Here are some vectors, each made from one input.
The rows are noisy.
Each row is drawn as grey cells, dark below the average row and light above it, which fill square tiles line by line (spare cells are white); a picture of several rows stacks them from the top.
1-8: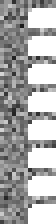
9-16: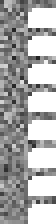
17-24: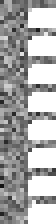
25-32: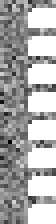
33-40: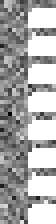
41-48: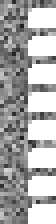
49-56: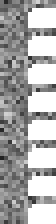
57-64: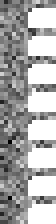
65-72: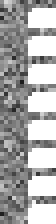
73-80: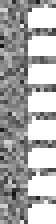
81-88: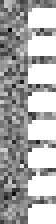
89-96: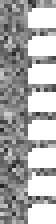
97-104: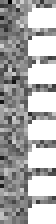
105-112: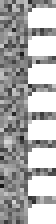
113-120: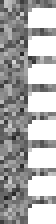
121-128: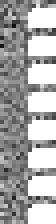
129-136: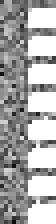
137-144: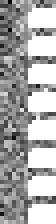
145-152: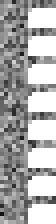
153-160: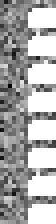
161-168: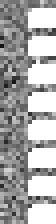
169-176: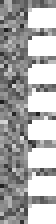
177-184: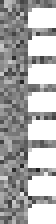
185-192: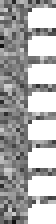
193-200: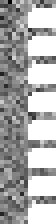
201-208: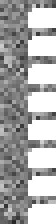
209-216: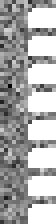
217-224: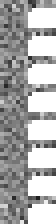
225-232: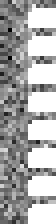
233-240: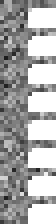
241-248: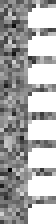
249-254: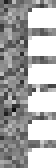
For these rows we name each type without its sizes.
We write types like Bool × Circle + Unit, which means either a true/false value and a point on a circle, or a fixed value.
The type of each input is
Tree.
